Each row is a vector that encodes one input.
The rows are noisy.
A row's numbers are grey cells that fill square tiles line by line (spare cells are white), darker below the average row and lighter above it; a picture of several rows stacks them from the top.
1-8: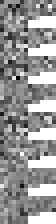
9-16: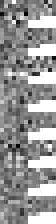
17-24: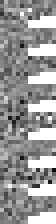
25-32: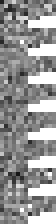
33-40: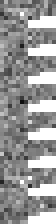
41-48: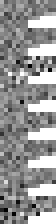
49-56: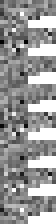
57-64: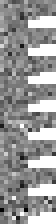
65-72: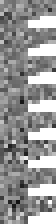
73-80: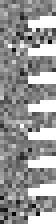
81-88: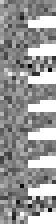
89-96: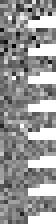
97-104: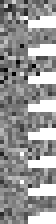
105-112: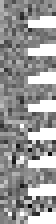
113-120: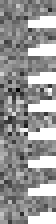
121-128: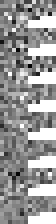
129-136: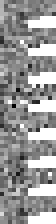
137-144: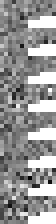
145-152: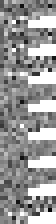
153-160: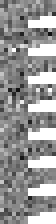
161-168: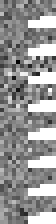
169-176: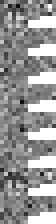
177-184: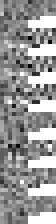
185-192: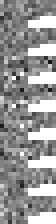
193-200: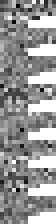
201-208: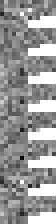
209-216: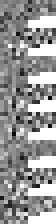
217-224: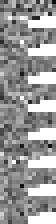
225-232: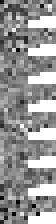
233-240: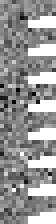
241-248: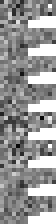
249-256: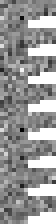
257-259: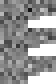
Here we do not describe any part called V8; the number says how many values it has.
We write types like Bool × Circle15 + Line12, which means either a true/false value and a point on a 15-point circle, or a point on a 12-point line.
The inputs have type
Line6 + Line10 + List3(Bool × V8).
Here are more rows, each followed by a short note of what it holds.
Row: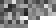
a point on a 10-point line
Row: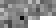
a list of three items
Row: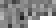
a list of three items
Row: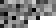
the empty list
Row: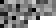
the empty list
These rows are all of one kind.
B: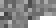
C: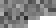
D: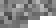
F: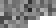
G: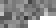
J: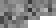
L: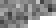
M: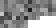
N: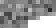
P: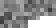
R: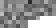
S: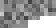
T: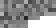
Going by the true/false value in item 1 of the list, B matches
N, P and R.
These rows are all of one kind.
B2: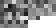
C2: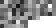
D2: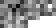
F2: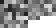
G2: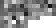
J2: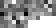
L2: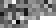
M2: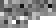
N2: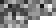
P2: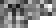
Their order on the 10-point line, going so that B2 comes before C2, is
M2, G2, J2, L2, B2, F2, N2, P2, D2, C2.
